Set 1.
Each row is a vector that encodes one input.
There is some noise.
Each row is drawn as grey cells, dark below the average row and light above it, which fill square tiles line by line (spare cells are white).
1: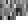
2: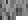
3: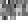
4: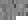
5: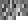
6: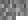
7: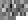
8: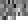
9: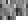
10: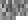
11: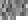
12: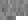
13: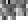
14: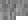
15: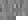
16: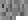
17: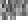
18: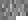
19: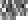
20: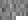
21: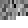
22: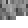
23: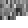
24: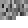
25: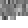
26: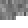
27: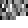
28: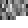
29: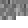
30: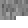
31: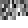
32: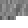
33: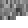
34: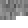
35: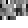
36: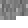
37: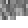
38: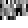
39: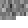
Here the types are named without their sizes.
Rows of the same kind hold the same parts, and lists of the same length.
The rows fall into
2 kinds.
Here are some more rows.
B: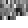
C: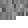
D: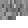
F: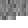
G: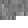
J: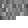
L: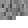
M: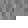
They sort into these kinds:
B, C, F, L
D, G, J, M

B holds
a point on each of two lines.
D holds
a point on a circle and a point on each of two lines.
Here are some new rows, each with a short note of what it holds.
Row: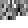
a point on a circle and a point on each of two lines
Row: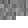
a point on a circle and a point on each of two lines
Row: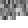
a point on a circle and a point on each of two lines
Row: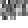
a point on each of two lines
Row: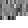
a point on a circle and a point on each of two lines
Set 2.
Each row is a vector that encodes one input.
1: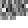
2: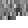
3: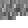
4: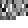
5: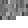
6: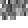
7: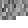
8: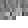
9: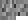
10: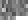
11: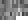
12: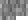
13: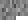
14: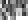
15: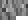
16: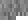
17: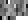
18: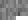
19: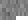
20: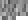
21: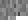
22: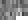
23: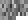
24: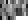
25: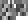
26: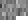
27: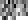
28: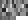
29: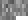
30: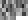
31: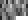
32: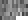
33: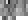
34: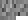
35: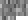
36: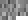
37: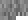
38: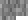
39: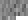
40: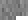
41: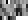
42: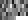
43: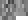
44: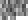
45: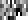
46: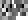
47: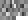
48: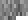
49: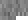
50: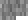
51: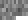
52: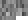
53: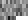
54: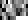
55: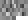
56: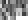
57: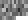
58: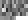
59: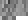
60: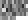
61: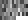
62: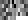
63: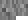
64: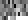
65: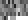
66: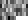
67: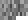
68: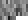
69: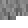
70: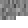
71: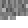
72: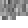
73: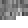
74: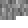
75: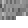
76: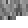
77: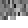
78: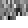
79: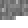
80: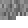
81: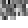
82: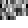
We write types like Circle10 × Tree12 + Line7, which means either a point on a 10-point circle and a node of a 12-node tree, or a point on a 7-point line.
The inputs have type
Bool × (Circle6 + Unit).
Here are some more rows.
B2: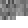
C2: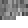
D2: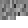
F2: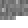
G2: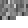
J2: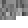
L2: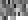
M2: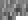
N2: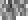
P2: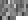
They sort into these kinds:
B2, D2, F2, L2, M2, N2
C2, G2, J2, P2

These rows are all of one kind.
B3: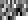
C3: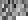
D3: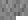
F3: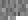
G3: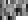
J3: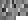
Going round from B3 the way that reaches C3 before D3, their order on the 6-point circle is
B3, G3, C3, J3, D3, F3.
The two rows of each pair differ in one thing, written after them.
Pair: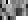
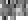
the place on the 6-point circle
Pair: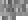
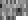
the place on the 6-point circle
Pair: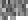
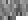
the place on the 6-point circle
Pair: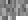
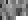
the true/false value
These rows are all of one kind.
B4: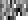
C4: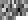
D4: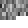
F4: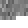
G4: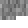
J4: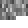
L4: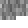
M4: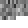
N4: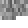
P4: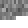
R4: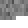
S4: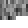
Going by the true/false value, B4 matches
D4, J4 and N4.
